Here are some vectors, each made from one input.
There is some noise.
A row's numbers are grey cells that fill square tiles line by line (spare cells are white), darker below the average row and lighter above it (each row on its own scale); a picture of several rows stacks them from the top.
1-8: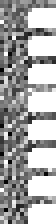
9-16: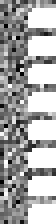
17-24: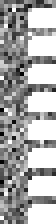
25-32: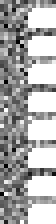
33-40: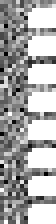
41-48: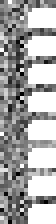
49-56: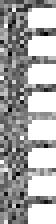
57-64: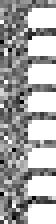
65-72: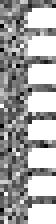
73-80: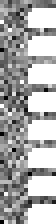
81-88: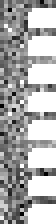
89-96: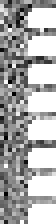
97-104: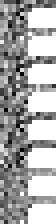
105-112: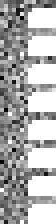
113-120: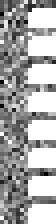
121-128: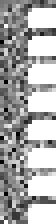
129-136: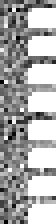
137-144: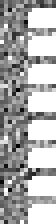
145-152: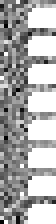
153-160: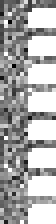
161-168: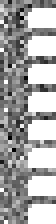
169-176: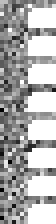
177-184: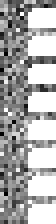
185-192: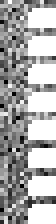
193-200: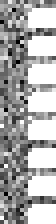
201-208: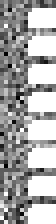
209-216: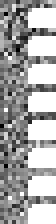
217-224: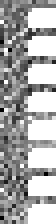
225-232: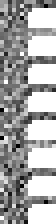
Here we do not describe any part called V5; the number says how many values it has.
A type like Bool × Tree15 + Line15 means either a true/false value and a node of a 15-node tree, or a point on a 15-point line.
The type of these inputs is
Label4 + (Label6 + Line6) × V5 + Line7.
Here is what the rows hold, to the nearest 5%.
About 15% of them hold one of 4 labels. About 30% of them hold a point on a 7-point line. The rest hold a value of V5, together with either one of 6 labels, or a point on a 6-point line.
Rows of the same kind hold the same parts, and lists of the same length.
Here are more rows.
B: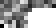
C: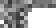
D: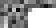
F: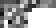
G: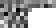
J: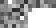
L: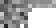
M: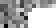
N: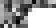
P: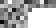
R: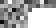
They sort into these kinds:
B, C, N
D, F, G
J, P, R
L, M

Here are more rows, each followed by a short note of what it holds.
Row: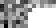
a point on a 7-point line
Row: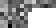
a point on a 6-point line and a value of V5
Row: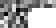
a point on a 6-point line and a value of V5
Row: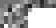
one of 6 labels and a value of V5
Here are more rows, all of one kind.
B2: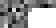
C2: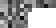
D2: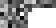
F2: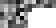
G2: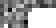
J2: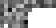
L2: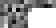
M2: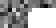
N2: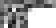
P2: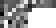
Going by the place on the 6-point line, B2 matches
D2, G2 and J2.
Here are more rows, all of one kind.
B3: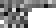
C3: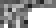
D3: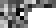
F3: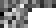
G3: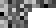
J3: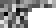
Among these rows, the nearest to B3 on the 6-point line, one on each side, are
D3 and G3.
